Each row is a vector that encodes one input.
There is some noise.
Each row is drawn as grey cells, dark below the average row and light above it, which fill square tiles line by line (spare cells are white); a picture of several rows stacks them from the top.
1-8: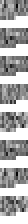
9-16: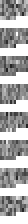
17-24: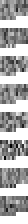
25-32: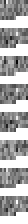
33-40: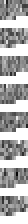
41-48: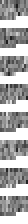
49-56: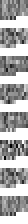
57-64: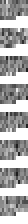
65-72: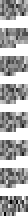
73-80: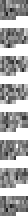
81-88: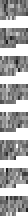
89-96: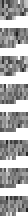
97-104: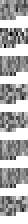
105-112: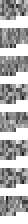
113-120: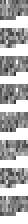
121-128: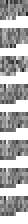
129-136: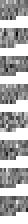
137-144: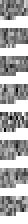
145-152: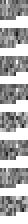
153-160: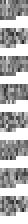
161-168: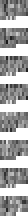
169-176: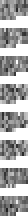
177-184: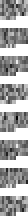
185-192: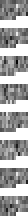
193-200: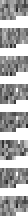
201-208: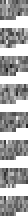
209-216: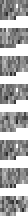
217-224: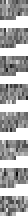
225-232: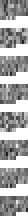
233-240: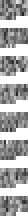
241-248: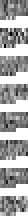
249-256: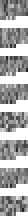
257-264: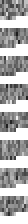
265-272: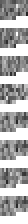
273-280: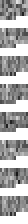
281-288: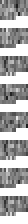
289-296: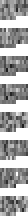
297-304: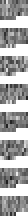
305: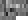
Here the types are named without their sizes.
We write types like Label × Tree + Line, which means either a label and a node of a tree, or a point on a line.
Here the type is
Bool × Bool × Bool × Bool + Circle + Unit.
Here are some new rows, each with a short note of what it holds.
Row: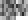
a point on a circle
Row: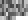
a point on a circle
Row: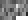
four true/false values
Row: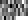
a fixed value
